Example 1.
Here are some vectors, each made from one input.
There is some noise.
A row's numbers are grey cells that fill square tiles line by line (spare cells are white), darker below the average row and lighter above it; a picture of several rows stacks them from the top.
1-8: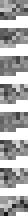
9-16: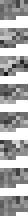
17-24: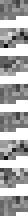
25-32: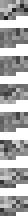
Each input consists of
a point on a 5-point line.
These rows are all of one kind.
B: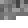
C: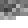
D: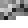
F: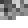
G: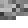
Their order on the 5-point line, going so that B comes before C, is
D, G, B, C, F.
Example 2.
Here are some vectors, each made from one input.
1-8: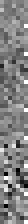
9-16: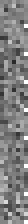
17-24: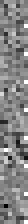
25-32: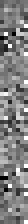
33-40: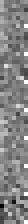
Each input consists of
a node of a 9-node tree.
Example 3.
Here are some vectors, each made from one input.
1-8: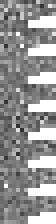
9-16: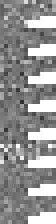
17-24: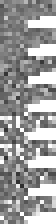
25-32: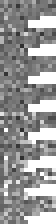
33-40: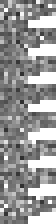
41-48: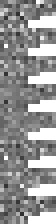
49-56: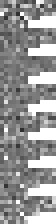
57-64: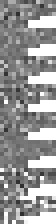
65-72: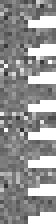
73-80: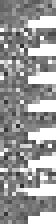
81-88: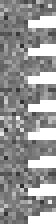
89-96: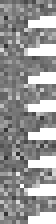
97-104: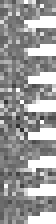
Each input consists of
either a fixed value, or three true/false values.
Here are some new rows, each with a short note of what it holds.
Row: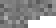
three true/false values
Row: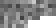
three true/false values
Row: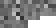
a fixed value
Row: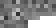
a fixed value
